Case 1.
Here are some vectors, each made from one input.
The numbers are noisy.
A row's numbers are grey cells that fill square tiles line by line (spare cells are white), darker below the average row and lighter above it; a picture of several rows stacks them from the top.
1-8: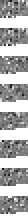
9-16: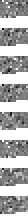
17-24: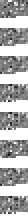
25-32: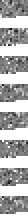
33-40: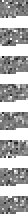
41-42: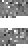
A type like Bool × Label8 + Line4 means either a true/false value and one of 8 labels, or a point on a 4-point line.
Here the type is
Bool × Bool × Bool.
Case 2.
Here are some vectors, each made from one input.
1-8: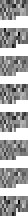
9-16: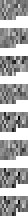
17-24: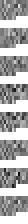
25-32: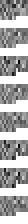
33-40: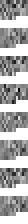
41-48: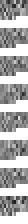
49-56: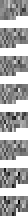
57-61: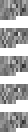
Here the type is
Line5.
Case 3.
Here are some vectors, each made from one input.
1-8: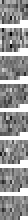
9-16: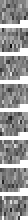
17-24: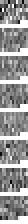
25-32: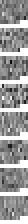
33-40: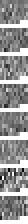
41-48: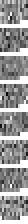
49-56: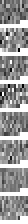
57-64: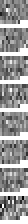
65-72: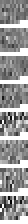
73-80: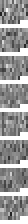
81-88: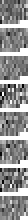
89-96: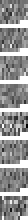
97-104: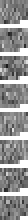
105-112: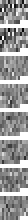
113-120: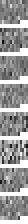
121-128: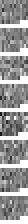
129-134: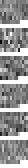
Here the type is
Circle17 + Unit.
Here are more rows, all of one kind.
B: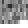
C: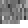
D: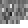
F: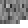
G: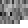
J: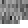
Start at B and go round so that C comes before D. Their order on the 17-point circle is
B, C, F, J, D, G.
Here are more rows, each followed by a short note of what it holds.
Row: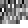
a fixed value
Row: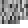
a point on a 17-point circle
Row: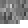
a point on a 17-point circle
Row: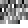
a fixed value
